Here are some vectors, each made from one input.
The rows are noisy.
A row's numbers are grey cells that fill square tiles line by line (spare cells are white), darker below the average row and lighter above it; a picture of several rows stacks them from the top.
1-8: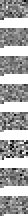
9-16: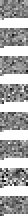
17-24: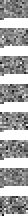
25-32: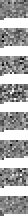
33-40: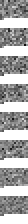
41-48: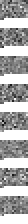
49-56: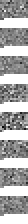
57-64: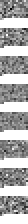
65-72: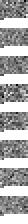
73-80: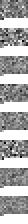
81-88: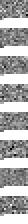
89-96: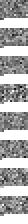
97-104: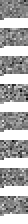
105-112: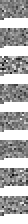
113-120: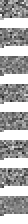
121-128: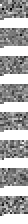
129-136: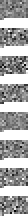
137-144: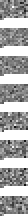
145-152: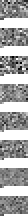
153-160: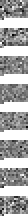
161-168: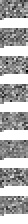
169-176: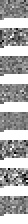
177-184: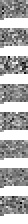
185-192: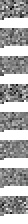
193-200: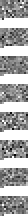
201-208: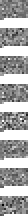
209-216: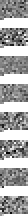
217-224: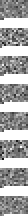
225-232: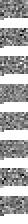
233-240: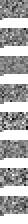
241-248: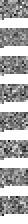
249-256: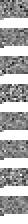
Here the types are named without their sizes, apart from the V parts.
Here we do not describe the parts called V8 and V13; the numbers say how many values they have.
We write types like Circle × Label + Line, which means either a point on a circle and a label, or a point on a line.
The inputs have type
(Bool × V8 + Circle) × Line + V13.
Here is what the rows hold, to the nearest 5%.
About 70% of them hold a point on a line, together with either a point on a circle, or a true/false value and a value of V8. The rest hold a value of V13.
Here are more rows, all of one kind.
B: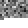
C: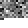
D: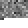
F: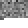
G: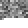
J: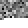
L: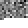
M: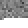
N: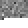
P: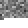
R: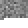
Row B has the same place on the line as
C, P and R.
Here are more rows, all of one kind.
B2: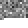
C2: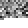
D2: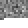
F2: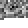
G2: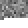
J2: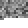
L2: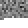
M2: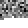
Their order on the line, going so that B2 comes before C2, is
J2, F2, G2, L2, M2, B2, C2, D2.
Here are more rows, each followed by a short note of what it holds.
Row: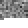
a point on a circle and a point on a line
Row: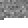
a point on a line, a true/false value and a value of V8
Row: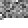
a point on a line, a true/false value and a value of V8
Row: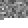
a point on a circle and a point on a line
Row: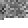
a value of V13
